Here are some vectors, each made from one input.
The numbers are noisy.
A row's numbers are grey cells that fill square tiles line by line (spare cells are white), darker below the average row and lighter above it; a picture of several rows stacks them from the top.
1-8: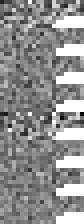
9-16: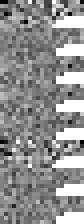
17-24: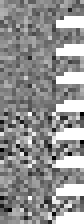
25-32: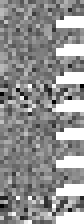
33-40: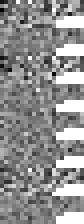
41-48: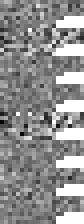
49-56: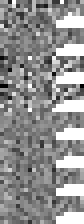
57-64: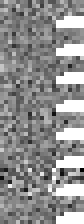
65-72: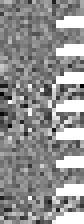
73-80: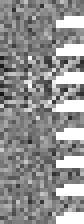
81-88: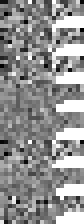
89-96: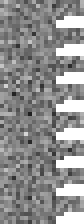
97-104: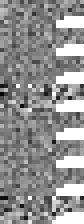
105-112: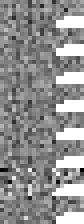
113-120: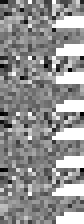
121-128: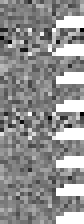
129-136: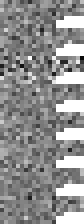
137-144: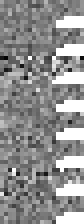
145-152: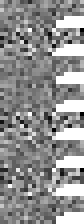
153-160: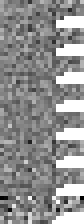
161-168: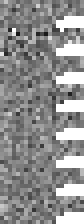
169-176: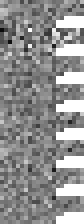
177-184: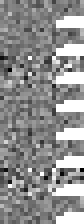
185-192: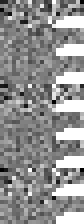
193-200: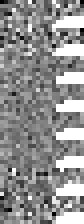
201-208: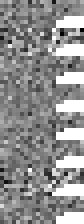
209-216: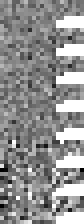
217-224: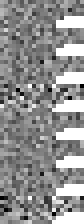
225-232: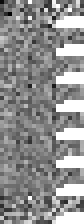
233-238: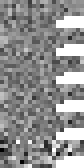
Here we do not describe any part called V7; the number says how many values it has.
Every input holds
either a point on a 9-point line and a value of V7, or a list of up to three points on a 6-point line.
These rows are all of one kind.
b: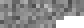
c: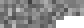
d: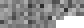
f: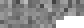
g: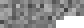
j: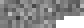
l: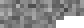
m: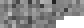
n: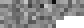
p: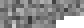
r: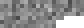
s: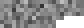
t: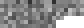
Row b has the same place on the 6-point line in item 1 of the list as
d, f, g and r.
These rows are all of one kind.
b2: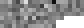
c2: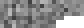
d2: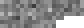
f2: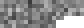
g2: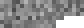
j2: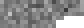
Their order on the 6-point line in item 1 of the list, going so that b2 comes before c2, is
b2, g2, d2, j2, f2, c2.
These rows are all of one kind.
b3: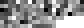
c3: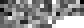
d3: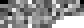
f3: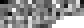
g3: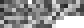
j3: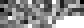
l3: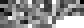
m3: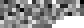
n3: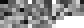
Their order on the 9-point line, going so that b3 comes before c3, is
f3, b3, m3, n3, d3, g3, j3, l3, c3.
